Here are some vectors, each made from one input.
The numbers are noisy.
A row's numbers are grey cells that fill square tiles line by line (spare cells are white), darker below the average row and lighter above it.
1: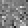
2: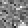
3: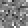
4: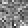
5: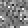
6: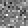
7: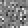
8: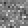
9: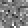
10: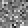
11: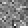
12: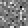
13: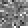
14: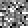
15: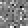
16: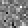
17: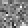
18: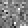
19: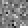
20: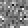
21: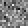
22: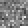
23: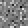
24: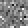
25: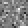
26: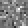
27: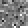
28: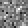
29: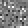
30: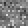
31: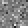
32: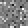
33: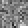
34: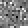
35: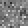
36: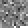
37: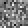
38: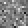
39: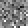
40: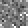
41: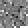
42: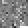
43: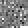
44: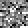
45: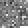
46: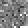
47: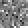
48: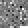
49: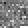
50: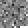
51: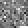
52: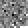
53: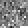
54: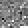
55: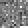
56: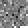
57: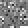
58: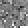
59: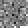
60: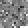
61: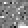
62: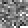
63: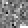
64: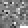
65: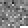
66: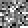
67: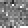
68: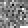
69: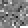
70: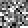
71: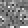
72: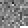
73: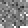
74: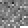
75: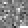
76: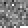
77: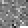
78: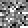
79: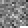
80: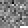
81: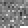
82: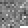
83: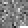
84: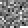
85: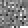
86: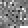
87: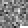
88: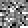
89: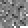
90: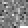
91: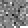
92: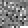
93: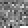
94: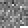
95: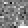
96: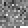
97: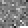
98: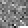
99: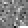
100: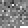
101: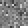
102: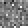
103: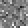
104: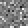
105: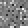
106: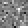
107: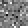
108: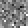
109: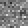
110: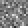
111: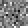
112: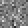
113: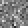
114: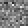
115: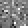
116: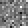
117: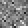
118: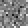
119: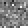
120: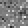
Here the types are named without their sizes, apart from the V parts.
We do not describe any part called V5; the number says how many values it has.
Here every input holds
a list of items, each a true/false value and a value of V5.
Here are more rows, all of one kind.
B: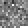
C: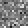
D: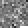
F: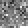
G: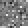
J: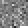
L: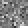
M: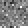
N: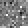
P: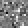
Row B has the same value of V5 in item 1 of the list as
D and J.
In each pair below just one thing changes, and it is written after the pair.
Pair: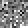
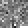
the value of V5 in item 2 of the list
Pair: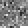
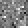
the true/false value in item 1 of the list
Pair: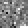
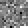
the true/false value in item 1 of the list
